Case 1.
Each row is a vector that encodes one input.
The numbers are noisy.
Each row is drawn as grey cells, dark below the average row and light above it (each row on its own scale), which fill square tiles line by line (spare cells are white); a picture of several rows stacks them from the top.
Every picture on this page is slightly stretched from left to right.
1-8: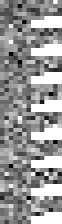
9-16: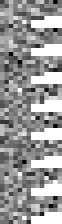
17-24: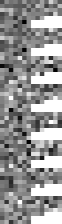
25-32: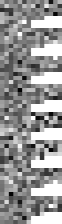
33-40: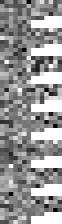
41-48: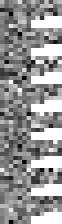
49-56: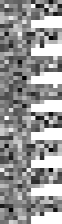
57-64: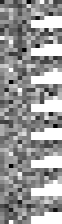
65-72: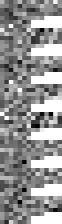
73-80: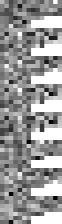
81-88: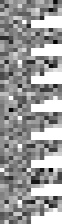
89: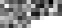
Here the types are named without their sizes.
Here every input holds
three true/false values.
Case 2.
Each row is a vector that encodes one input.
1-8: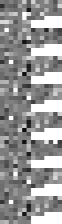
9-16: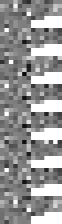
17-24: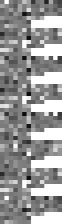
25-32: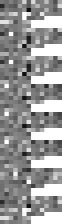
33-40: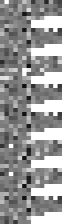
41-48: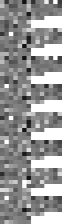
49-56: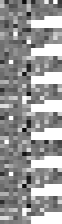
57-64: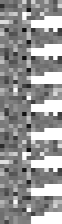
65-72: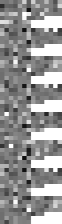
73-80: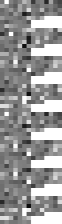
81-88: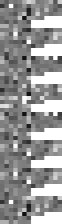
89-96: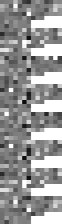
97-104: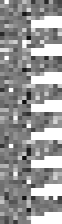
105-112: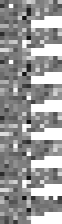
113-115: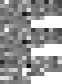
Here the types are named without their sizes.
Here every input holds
a label.
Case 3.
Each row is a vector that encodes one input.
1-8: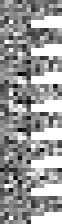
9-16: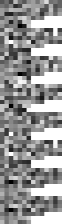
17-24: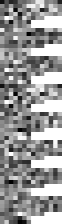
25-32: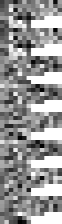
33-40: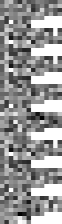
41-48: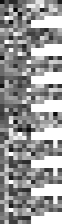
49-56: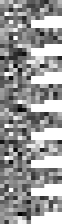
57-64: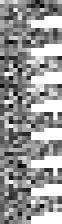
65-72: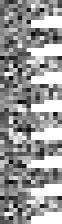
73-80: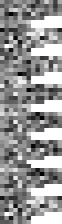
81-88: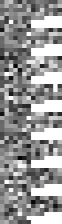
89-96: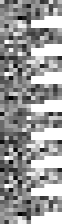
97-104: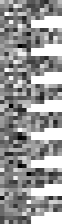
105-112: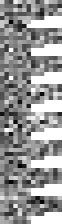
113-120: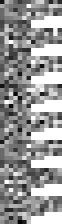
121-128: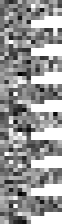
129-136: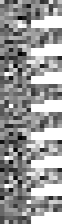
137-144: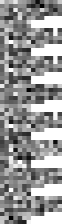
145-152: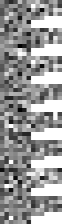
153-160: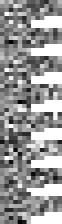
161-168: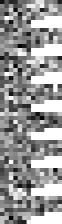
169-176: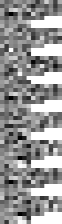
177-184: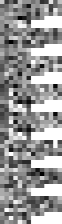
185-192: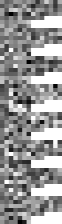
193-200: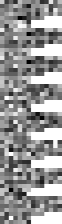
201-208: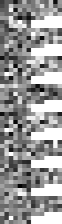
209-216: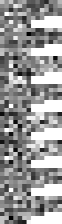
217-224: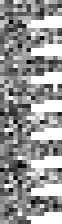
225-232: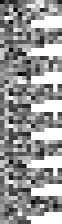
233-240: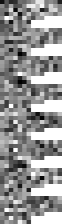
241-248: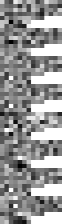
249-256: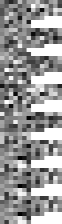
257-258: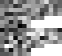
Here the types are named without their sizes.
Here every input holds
four true/false values.
